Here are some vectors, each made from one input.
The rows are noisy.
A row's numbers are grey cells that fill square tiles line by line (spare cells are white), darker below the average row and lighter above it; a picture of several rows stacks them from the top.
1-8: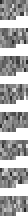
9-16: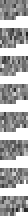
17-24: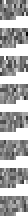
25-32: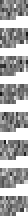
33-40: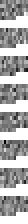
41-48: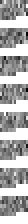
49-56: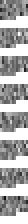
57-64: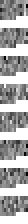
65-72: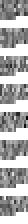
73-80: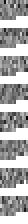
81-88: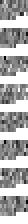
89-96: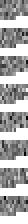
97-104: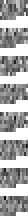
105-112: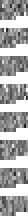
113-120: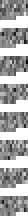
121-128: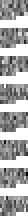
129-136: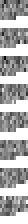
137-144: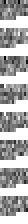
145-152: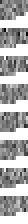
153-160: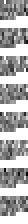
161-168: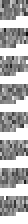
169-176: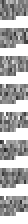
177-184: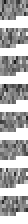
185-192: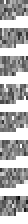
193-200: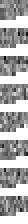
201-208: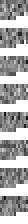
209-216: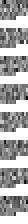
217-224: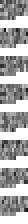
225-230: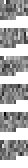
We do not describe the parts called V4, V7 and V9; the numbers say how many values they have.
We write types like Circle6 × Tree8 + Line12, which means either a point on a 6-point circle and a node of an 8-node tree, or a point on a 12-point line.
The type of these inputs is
(Bool × Circle5 + V7) × (Circle6 × V4 + V9).
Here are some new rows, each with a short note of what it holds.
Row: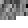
a point on a 5-point circle, a point on a 6-point circle, a true/false value and a value of V4
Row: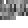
a value of V7 and a value of V9
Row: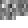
a point on a 6-point circle, a value of V4 and a value of V7
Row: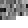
a point on a 6-point circle, a value of V4 and a value of V7
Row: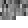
a point on a 5-point circle, a point on a 6-point circle, a true/false value and a value of V4
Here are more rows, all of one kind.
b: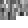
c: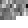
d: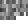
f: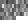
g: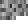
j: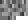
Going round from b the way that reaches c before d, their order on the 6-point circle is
b, c, g, j, f, d.
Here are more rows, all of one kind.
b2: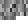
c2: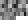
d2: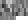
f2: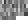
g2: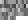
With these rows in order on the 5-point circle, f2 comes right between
b2 and g2.
